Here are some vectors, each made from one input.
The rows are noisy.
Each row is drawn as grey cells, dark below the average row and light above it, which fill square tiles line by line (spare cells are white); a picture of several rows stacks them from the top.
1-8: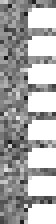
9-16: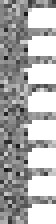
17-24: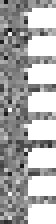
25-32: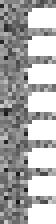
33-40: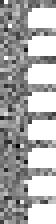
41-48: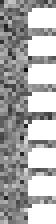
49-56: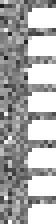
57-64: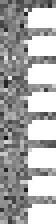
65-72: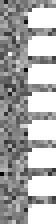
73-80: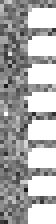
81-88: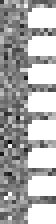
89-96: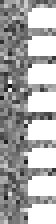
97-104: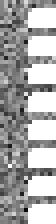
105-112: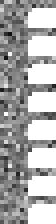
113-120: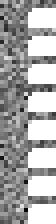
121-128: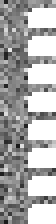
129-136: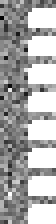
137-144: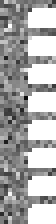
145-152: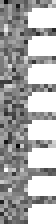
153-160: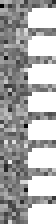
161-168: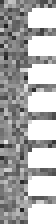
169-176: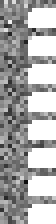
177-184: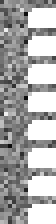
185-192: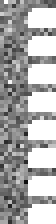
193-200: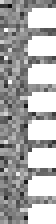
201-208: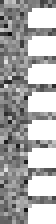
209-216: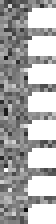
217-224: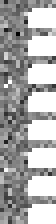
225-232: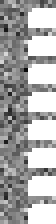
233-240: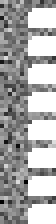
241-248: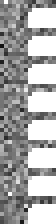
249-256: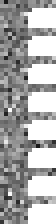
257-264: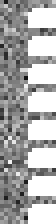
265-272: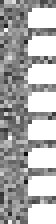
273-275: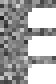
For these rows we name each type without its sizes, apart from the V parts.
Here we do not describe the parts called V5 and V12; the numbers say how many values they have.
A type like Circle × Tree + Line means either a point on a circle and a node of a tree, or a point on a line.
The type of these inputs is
List(Line) + V5 × V12.
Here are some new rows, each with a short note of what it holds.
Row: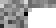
a value of V5 and a value of V12
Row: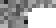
a list of two items
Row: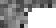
the empty list
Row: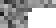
a list of one item
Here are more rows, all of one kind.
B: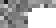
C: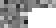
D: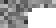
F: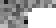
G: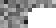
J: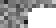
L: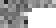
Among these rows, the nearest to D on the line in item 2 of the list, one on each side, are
B and F.
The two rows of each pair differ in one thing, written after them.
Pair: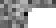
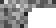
the value of V5
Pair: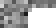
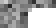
the value of V12
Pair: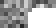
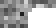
the value of V5
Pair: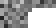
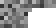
the value of V5
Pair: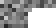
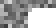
the value of V12
